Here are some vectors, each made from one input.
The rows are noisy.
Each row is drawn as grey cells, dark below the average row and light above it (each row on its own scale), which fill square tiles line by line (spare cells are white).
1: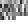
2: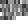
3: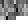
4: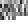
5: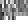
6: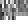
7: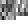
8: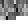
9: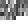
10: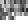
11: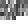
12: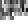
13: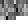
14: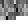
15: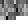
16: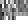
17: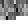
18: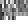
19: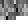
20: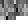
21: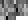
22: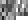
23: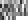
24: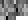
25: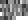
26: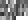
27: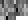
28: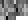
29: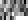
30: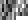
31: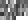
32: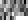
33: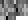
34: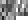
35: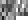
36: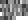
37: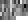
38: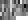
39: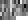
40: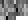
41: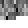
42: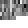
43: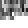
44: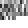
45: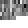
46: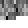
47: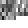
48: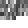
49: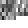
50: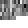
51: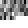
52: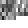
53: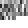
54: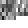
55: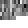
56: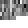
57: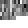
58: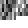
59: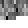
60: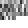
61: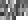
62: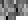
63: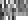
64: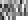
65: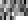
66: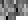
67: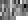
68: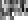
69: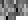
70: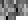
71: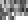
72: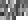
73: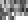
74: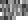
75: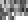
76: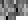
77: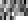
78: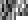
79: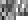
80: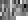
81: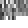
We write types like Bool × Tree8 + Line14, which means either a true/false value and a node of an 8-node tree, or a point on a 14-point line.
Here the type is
Tree11.
